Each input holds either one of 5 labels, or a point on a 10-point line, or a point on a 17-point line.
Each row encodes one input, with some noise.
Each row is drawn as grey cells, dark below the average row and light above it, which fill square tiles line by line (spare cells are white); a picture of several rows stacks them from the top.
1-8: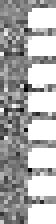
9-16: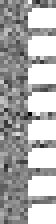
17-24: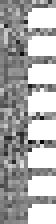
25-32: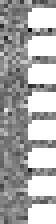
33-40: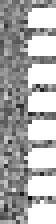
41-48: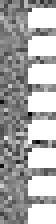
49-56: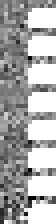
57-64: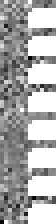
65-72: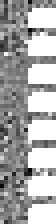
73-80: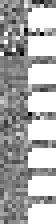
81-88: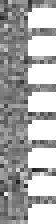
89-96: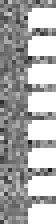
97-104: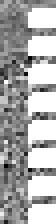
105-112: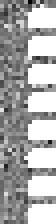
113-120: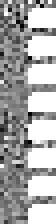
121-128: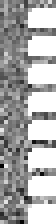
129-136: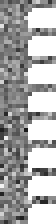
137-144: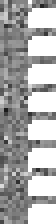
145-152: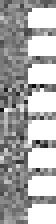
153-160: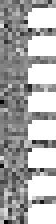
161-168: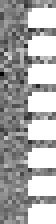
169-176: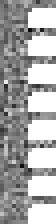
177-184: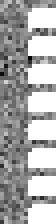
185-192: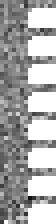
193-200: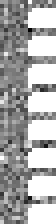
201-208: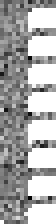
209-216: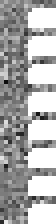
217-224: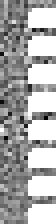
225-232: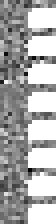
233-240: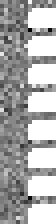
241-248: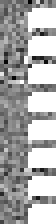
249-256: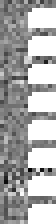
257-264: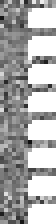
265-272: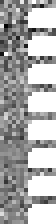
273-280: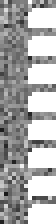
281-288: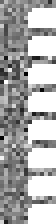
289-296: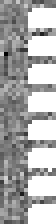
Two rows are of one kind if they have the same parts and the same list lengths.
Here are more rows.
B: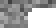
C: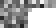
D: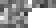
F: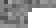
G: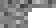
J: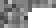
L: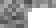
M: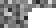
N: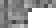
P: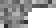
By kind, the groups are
B, D, G
C, F, J, M, N, P
L

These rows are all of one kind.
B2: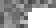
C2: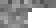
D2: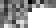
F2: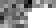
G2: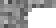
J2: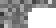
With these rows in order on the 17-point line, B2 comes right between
C2 and F2.
